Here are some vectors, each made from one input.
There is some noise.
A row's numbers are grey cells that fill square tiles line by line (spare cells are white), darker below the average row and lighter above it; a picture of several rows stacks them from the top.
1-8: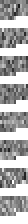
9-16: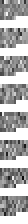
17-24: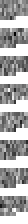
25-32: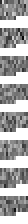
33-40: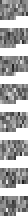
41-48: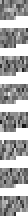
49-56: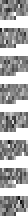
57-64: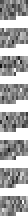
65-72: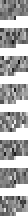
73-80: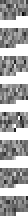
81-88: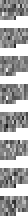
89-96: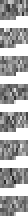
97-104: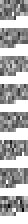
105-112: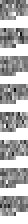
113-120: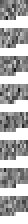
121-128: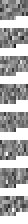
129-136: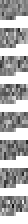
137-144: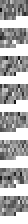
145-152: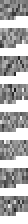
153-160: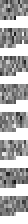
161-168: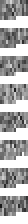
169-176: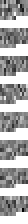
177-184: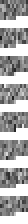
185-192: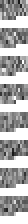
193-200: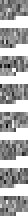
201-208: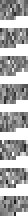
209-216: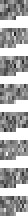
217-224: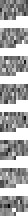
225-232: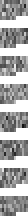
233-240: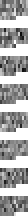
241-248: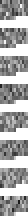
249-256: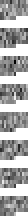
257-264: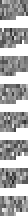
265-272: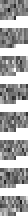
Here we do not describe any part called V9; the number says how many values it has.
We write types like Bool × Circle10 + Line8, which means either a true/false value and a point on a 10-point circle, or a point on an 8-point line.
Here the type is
(Bool × Bool × Bool + V9) × (Label6 + Tree11) × Line6.
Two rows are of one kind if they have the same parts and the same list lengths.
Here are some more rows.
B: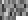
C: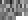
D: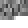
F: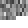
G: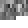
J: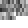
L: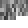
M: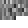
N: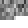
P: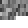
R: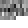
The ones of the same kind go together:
B, C, F, J
D, N, P
G, L
M, R

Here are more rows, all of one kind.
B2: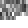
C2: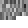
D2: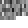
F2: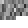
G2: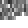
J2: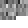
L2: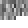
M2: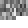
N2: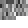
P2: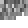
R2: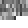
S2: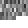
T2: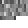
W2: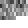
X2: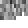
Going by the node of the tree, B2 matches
C2, F2, M2 and S2.
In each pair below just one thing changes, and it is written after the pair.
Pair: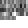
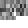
the node of the tree
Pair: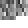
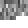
the value of V9
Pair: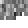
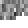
the node of the tree
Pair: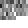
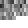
the place on the 6-point line
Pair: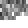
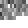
the place on the 6-point line
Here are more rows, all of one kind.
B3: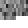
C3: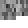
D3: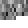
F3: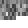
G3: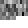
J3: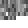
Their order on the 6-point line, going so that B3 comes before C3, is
F3, G3, J3, B3, C3, D3.
